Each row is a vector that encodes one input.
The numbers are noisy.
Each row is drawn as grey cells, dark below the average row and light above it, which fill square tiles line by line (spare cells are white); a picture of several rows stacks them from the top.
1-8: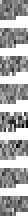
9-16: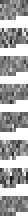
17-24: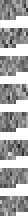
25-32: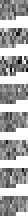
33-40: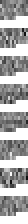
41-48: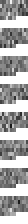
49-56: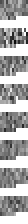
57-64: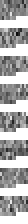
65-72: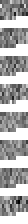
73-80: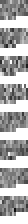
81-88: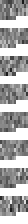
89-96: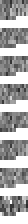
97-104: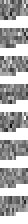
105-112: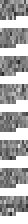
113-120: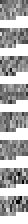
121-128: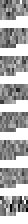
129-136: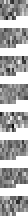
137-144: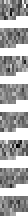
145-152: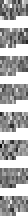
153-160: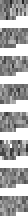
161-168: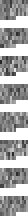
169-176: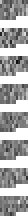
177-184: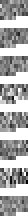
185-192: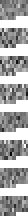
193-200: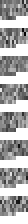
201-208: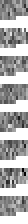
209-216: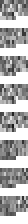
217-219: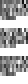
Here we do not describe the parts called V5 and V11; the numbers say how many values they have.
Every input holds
a value of V5, together with either a point on a 7-point line, or a true/false value and a value of V11.
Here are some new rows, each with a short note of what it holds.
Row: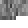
a true/false value, a value of V5 and a value of V11
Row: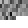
a point on a 7-point line and a value of V5
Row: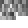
a point on a 7-point line and a value of V5
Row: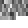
a point on a 7-point line and a value of V5
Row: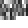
a point on a 7-point line and a value of V5
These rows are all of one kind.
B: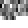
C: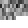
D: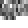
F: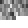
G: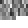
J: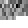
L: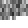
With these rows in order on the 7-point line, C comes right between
F and J.
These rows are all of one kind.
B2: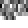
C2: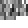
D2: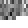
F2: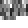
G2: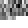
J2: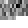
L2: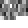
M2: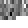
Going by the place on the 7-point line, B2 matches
J2 and L2.
